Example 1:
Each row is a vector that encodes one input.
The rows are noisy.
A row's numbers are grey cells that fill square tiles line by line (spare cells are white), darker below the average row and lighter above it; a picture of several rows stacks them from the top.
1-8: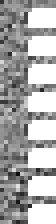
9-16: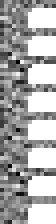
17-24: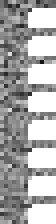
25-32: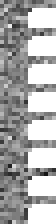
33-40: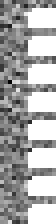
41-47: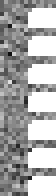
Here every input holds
a point on a 9-point line.
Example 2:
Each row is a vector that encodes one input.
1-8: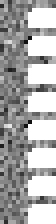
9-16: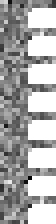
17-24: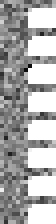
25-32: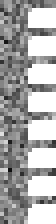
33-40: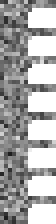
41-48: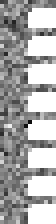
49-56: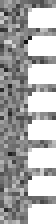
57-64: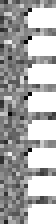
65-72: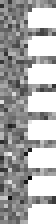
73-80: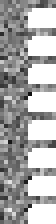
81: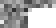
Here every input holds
a point on a 10-point line.
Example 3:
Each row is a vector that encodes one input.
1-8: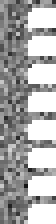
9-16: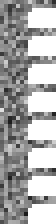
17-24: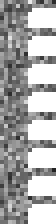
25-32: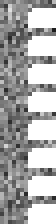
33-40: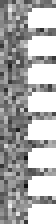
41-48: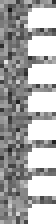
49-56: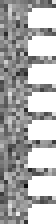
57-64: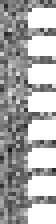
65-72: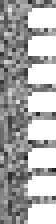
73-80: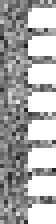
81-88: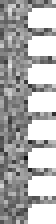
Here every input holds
a point on a 16-point circle.
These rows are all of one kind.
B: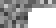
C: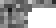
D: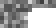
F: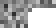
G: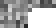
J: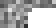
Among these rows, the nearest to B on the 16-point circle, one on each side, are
C and J.
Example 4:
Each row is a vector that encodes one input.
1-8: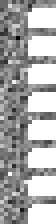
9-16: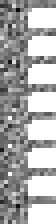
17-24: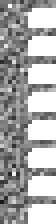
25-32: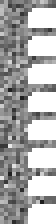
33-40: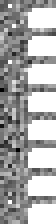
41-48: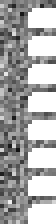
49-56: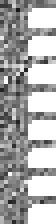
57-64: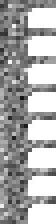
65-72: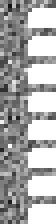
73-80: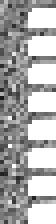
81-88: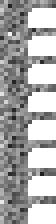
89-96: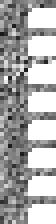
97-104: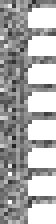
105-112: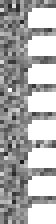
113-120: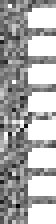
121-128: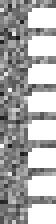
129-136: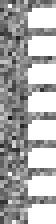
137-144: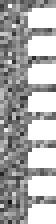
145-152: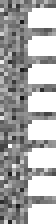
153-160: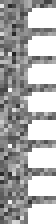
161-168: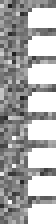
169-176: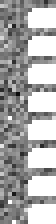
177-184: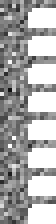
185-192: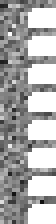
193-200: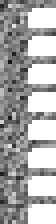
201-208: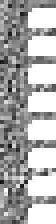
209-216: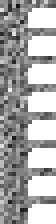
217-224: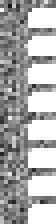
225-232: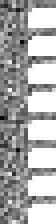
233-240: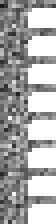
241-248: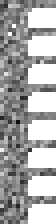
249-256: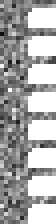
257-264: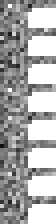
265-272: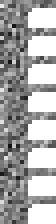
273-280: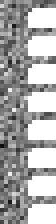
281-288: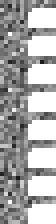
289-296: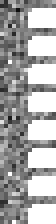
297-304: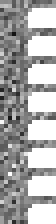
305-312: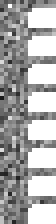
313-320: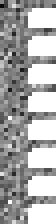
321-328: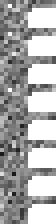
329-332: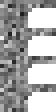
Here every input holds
either a point on a 17-point circle, or a fixed value.
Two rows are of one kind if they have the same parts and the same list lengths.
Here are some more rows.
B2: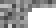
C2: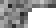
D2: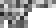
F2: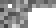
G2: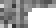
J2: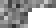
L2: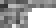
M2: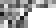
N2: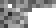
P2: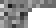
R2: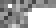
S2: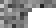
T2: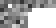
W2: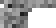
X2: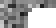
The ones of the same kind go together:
B2, C2, F2, G2, J2, L2, N2, P2, R2, S2, T2, W2, X2
D2, M2

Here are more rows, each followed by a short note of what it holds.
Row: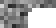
a point on a 17-point circle
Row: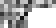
a fixed value
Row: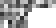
a fixed value
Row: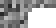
a point on a 17-point circle
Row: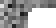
a point on a 17-point circle
